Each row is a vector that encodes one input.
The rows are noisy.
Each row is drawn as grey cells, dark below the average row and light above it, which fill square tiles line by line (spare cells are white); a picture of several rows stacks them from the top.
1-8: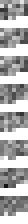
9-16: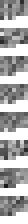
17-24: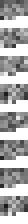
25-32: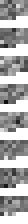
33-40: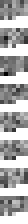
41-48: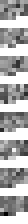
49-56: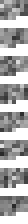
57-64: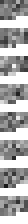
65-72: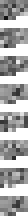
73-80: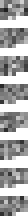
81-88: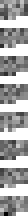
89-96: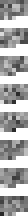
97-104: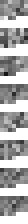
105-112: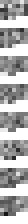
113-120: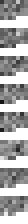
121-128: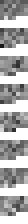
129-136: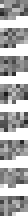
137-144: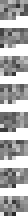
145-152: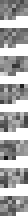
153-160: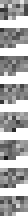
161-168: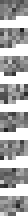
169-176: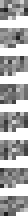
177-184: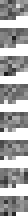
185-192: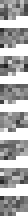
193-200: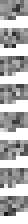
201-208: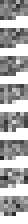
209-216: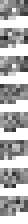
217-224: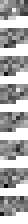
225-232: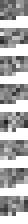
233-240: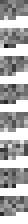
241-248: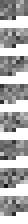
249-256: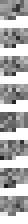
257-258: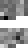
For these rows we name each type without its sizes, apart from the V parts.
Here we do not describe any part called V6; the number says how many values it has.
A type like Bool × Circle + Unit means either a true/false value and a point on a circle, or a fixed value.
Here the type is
(Bool × Bool × Bool + V6) × List(Line) + Tree.
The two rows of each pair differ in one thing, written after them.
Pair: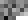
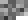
the value of V6
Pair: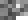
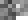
the place on the line in item 1 of the list
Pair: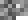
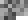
the value of V6
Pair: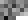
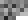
the place on the line in item 1 of the list
